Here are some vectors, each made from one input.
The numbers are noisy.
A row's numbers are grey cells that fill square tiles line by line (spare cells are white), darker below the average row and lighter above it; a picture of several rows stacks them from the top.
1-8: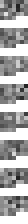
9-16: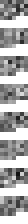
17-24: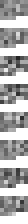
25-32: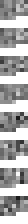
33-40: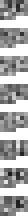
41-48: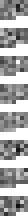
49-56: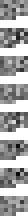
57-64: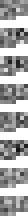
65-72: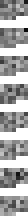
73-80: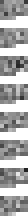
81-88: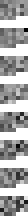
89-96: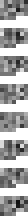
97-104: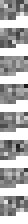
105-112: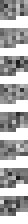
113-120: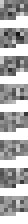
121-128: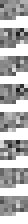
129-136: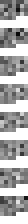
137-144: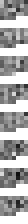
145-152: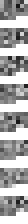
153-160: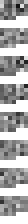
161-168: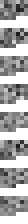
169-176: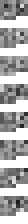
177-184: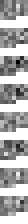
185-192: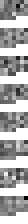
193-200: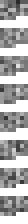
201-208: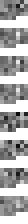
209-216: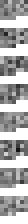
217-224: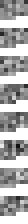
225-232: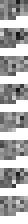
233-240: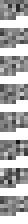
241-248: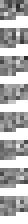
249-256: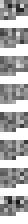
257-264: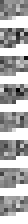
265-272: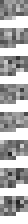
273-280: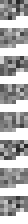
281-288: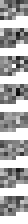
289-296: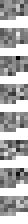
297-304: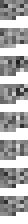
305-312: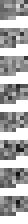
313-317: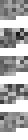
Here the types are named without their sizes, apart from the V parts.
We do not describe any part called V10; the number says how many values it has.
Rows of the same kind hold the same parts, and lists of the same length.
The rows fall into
2 kinds.
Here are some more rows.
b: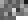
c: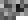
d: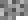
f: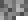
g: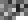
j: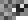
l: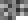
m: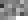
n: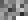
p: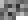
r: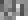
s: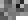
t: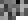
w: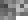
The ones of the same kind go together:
b, c, g, j, l, p, s, t
d, f, m, n, r, w

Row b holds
a label and a point on each of two lines.
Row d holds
two values of V10.
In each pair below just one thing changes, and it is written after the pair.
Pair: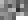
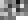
the label
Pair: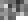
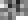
the label
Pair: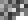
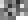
the label
